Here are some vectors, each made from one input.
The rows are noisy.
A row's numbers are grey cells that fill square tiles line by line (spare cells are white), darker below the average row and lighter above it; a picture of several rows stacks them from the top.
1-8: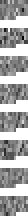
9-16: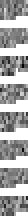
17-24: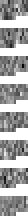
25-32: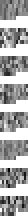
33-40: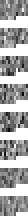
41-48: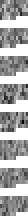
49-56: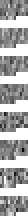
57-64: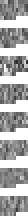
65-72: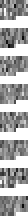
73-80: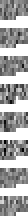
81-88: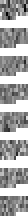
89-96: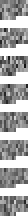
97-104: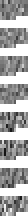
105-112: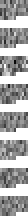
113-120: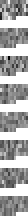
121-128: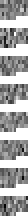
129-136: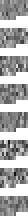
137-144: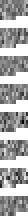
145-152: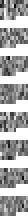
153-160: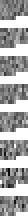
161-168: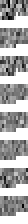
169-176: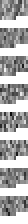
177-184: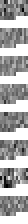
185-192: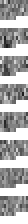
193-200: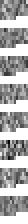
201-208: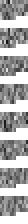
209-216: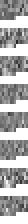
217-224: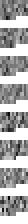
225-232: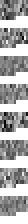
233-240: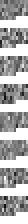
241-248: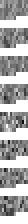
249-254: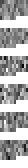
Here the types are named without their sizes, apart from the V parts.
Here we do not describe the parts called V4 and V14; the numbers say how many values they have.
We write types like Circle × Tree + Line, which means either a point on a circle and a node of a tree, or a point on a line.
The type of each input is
Label × (Line + V4) + V14.
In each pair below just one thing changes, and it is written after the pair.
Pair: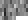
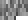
the value of V4
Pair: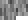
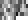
the value of V4
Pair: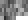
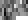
the label
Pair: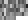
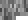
the value of V4
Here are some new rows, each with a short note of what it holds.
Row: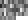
a label and a value of V4
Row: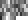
a value of V14
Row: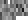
a value of V14
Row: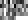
a value of V14
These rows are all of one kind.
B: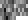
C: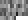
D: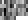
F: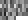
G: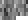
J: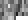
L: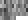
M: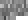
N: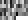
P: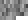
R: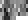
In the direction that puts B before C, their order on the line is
B, J, F, C, N, D, G, L, R, M, P.
